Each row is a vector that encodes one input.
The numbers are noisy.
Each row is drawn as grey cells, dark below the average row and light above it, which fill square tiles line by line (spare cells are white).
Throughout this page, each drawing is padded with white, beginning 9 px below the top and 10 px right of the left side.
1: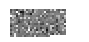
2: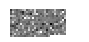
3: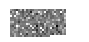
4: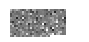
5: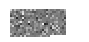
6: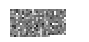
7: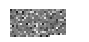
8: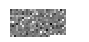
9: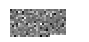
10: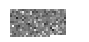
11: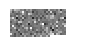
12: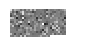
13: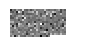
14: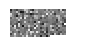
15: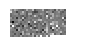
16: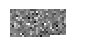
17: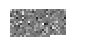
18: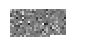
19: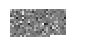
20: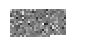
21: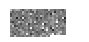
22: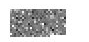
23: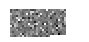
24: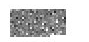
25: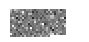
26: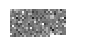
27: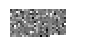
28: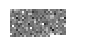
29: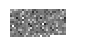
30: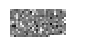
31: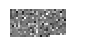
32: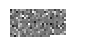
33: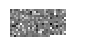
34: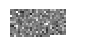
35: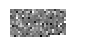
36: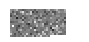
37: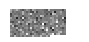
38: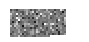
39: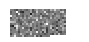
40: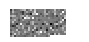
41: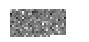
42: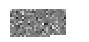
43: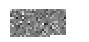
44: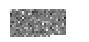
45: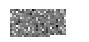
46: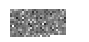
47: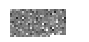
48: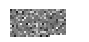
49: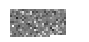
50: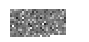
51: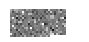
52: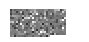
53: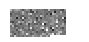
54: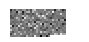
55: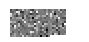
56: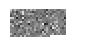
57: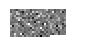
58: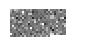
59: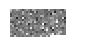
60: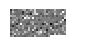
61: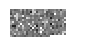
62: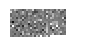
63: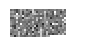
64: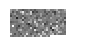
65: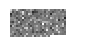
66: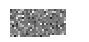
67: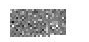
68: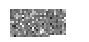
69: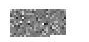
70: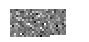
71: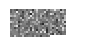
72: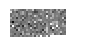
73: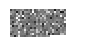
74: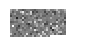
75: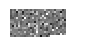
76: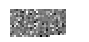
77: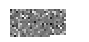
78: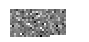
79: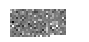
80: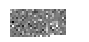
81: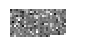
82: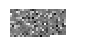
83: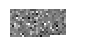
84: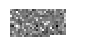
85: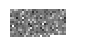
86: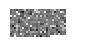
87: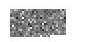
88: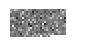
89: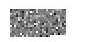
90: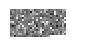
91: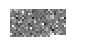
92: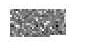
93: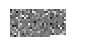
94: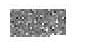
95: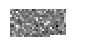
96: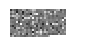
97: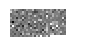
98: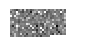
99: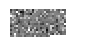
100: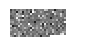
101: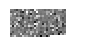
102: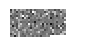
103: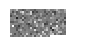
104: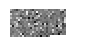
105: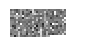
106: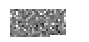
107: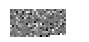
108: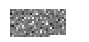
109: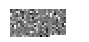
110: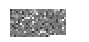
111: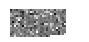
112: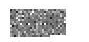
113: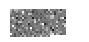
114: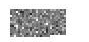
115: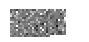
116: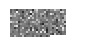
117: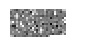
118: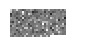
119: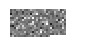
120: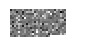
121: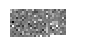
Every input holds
one of 7 labels, together with either a fixed value, or three true/false values.
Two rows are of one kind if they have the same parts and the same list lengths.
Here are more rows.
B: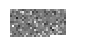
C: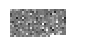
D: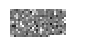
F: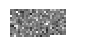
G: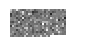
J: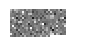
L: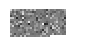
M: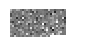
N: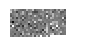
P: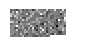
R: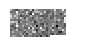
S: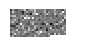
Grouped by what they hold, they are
B, C, G, J, L, M, N
D, F, P, R, S

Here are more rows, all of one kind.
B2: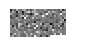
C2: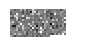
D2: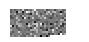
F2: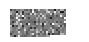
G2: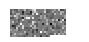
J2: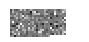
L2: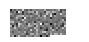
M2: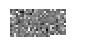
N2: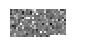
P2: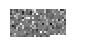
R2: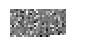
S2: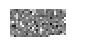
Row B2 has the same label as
J2 and M2.
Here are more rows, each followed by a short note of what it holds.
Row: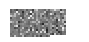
one of 7 labels and three true/false values
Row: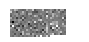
one of 7 labels
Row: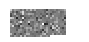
one of 7 labels
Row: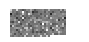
one of 7 labels
